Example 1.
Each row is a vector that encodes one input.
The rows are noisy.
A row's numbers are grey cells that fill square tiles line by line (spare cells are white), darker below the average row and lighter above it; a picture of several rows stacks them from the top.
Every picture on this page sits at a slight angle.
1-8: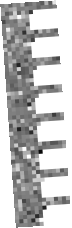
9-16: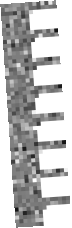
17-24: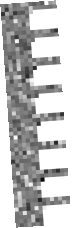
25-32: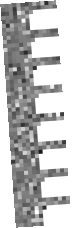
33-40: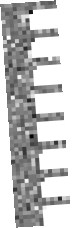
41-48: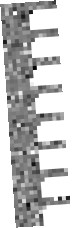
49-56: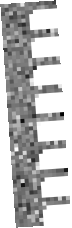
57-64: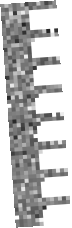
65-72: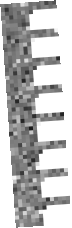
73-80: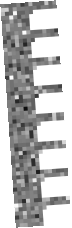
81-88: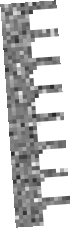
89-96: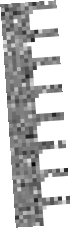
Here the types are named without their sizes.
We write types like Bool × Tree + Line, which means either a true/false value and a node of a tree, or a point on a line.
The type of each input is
Label × Label × Line.
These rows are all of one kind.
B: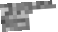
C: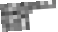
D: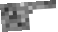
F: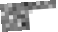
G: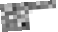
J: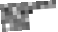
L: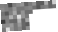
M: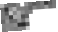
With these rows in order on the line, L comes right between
D and M.
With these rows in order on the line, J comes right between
F and M.
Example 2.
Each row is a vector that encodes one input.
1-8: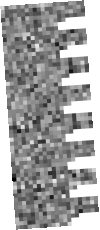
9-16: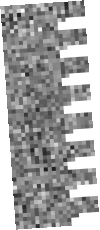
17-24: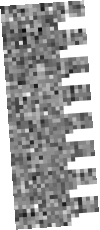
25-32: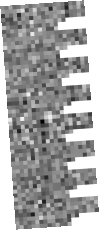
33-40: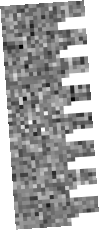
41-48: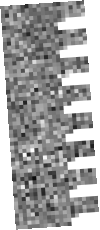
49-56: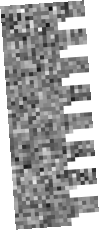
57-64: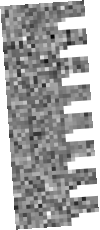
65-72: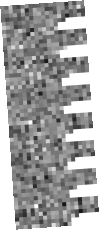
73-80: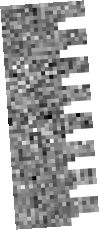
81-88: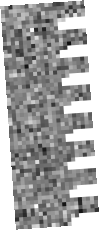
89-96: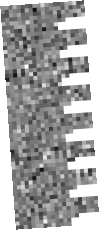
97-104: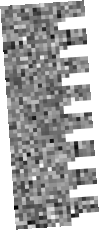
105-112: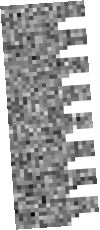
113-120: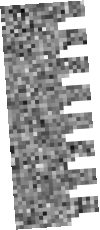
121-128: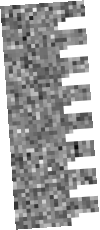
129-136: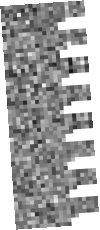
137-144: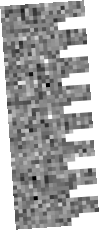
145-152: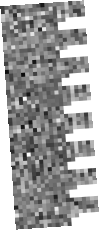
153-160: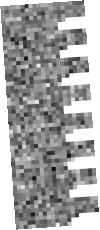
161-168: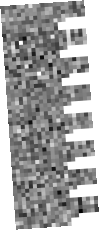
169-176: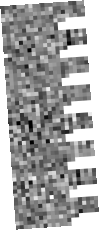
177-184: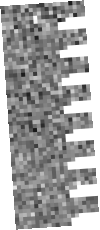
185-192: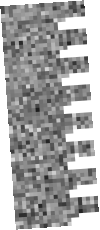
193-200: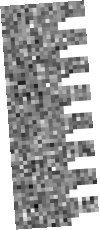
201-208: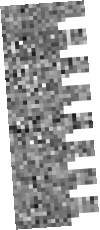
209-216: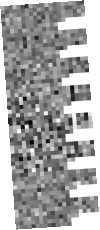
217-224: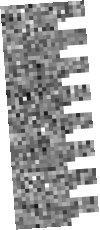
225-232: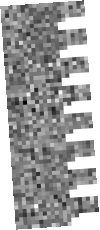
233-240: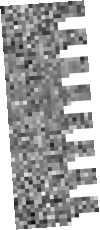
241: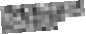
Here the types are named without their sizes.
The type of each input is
Circle × Circle × Line.
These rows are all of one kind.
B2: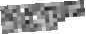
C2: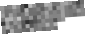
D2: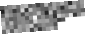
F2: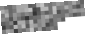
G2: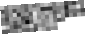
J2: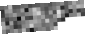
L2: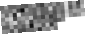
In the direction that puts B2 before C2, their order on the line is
G2, B2, C2, L2, F2, D2, J2.
